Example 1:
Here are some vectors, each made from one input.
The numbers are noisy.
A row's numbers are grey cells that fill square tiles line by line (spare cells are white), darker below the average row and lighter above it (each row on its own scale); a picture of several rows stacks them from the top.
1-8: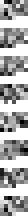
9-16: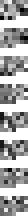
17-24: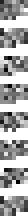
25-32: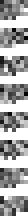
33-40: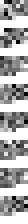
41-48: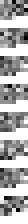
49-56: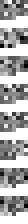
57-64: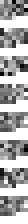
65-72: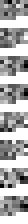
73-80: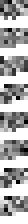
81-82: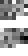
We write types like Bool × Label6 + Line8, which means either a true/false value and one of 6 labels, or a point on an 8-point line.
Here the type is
Bool × Bool × Bool × Bool.
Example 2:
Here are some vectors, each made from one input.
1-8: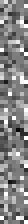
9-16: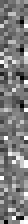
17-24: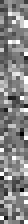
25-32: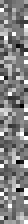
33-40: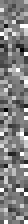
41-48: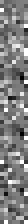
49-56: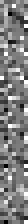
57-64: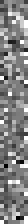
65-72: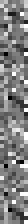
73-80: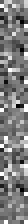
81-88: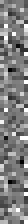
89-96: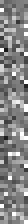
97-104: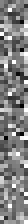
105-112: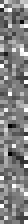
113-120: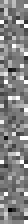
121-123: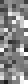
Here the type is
Bool × Bool × Bool × Bool × Bool.
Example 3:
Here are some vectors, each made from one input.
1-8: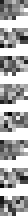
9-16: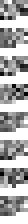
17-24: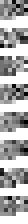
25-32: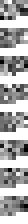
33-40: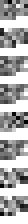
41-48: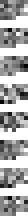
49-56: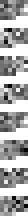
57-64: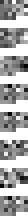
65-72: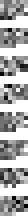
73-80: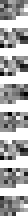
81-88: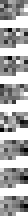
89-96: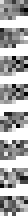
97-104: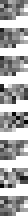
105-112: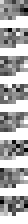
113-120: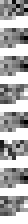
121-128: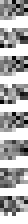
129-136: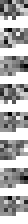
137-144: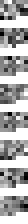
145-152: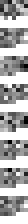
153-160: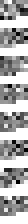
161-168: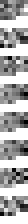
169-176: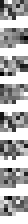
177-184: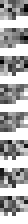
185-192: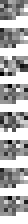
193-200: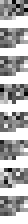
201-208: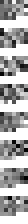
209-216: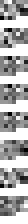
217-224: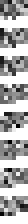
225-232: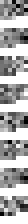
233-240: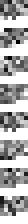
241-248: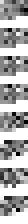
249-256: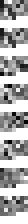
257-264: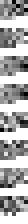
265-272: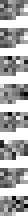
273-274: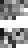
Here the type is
Bool × Bool × Bool × Bool.
